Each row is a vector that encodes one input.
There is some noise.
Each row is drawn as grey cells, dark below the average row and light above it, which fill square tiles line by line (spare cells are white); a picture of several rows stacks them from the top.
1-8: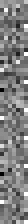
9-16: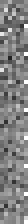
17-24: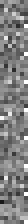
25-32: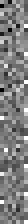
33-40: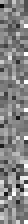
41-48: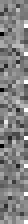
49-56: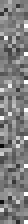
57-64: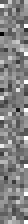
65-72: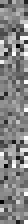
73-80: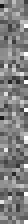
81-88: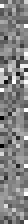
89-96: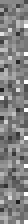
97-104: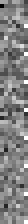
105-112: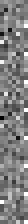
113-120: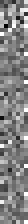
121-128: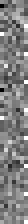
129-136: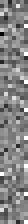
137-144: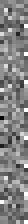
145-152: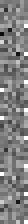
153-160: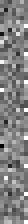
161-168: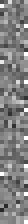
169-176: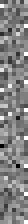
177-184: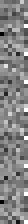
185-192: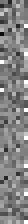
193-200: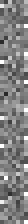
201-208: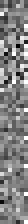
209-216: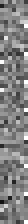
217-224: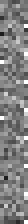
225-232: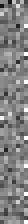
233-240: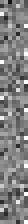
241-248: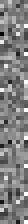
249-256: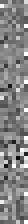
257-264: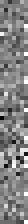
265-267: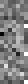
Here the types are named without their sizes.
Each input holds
a list of points on a line.
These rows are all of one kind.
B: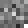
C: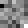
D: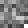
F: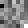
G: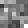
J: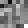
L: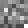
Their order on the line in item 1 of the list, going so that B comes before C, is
B, L, D, G, C, F, J.
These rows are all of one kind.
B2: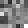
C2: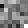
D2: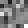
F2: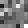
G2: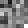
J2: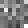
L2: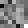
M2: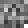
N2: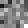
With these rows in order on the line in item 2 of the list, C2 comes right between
F2 and L2.
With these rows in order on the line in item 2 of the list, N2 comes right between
B2 and J2.
